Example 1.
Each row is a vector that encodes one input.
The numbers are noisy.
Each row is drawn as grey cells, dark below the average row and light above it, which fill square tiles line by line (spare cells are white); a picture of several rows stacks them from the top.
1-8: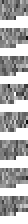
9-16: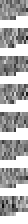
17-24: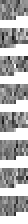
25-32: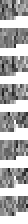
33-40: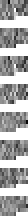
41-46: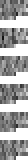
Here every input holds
a point on a 7-point line.
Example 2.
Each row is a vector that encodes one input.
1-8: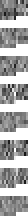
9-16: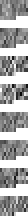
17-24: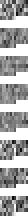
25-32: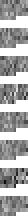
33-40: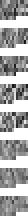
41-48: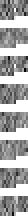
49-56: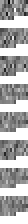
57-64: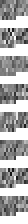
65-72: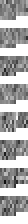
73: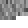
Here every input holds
a point on a 7-point line.
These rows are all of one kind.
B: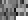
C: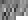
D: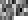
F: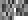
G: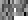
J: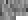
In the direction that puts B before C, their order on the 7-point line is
B, C, J, G, F, D.
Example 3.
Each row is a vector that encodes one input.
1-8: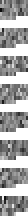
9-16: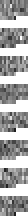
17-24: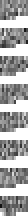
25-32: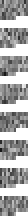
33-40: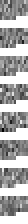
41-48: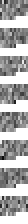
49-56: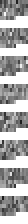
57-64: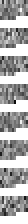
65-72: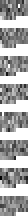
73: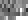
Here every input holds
a point on a 13-point circle.
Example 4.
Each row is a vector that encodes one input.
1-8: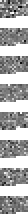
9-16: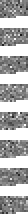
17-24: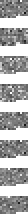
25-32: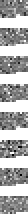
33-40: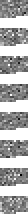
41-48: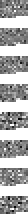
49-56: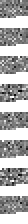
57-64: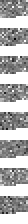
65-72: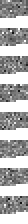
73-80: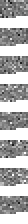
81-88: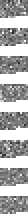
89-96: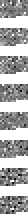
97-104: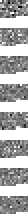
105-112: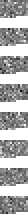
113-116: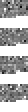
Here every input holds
either a point on a 19-point circle, or a fixed value.
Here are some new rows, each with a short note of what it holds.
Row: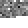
a point on a 19-point circle
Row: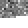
a point on a 19-point circle
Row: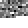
a fixed value
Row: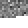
a point on a 19-point circle
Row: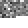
a point on a 19-point circle
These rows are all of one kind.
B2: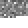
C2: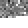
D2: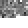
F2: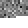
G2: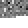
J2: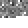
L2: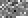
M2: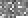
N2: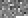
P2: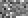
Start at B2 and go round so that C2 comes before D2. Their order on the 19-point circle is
B2, M2, L2, J2, C2, P2, D2, F2, G2, N2.
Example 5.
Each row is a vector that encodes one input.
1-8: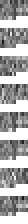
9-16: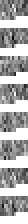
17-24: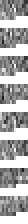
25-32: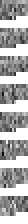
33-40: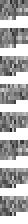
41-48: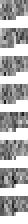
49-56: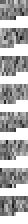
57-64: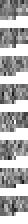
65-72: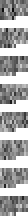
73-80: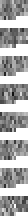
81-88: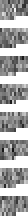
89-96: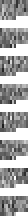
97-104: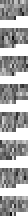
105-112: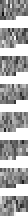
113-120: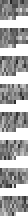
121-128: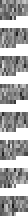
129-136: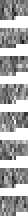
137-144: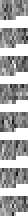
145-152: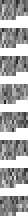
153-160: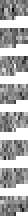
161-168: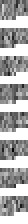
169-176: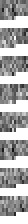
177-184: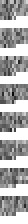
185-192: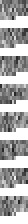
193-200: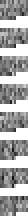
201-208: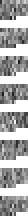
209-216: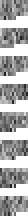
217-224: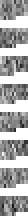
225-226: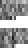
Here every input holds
a point on an 11-point circle.
